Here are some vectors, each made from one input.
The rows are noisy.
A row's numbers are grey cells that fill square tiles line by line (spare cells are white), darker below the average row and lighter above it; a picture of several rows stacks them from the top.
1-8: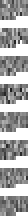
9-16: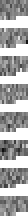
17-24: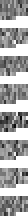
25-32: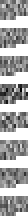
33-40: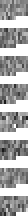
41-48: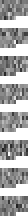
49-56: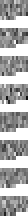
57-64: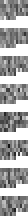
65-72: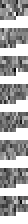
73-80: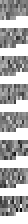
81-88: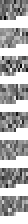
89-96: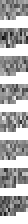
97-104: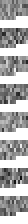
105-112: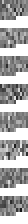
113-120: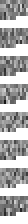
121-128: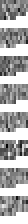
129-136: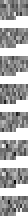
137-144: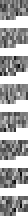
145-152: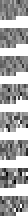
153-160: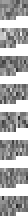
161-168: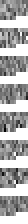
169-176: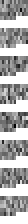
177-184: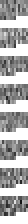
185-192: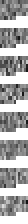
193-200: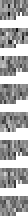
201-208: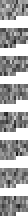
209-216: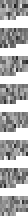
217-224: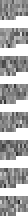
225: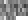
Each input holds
a point on a 10-point circle and a true/false value, together with either a point on a 7-point line, or a point on an 11-point line.
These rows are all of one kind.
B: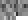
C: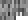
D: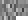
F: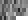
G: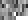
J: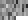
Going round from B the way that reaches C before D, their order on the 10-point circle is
B, C, J, D, G, F.
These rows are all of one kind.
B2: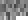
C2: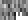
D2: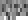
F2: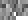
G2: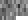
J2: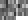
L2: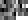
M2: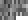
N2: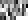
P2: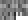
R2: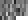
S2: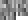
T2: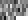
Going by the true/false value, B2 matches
D2 and F2.
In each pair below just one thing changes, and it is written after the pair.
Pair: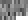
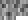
the true/false value
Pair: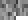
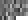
the true/false value
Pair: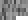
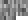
the place on the 10-point circle
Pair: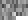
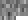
the place on the 10-point circle
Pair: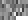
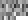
the place on the 7-point line
